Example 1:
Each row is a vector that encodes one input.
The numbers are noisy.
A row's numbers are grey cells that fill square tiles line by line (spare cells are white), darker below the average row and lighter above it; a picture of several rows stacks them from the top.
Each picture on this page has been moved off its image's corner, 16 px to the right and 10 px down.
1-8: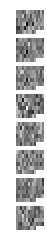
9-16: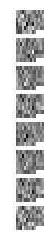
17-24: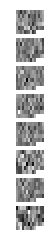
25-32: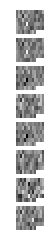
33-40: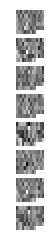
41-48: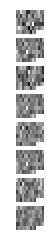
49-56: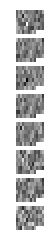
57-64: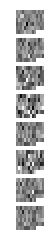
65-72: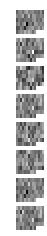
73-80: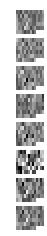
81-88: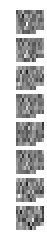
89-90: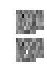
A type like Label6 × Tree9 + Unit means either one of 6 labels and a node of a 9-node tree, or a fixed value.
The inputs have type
Circle8 + Line6.
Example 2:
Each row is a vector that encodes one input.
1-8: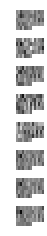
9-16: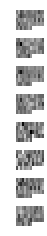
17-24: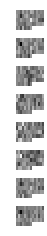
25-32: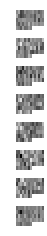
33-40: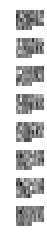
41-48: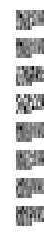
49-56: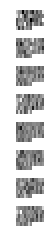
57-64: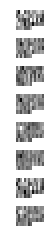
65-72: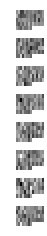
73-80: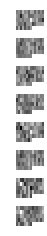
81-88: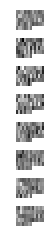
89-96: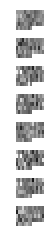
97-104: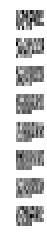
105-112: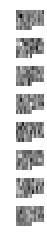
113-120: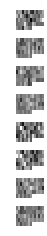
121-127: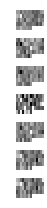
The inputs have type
Bool × Bool × Bool × Bool × (Tree12 + Unit).
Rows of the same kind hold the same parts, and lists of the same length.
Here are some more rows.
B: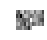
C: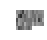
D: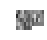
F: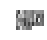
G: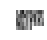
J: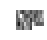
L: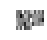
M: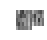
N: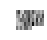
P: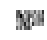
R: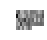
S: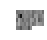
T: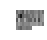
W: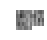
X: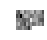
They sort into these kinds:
B, C, G, L, M, P, S, T, W, X
D, F, J, N, R

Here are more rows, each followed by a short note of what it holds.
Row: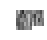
four true/false values
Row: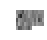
four true/false values
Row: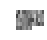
a node of a 12-node tree and four true/false values
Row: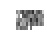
a node of a 12-node tree and four true/false values
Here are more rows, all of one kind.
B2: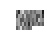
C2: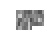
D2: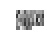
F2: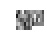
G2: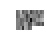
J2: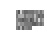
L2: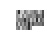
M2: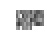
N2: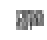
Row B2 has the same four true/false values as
F2 and G2.
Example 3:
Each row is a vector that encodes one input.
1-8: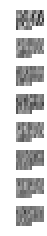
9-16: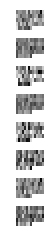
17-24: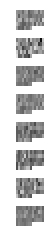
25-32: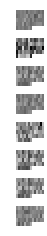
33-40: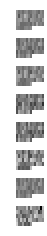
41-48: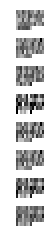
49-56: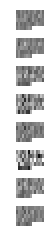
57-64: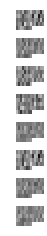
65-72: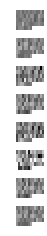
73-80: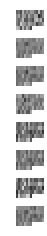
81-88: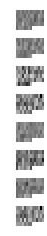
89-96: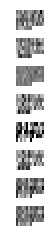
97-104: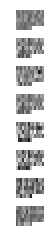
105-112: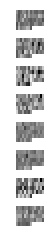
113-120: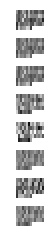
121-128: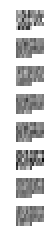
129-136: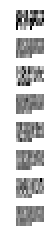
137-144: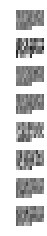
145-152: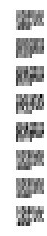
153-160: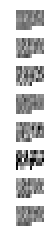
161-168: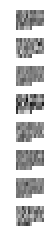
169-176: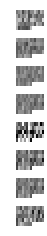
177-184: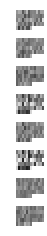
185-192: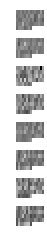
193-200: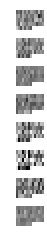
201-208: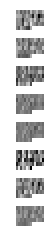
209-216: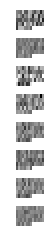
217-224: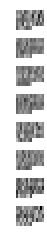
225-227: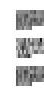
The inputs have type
Circle16 + Line8.
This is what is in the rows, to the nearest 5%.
About 75% of them hold a point on a 16-point circle. The rest hold a point on an 8-point line.
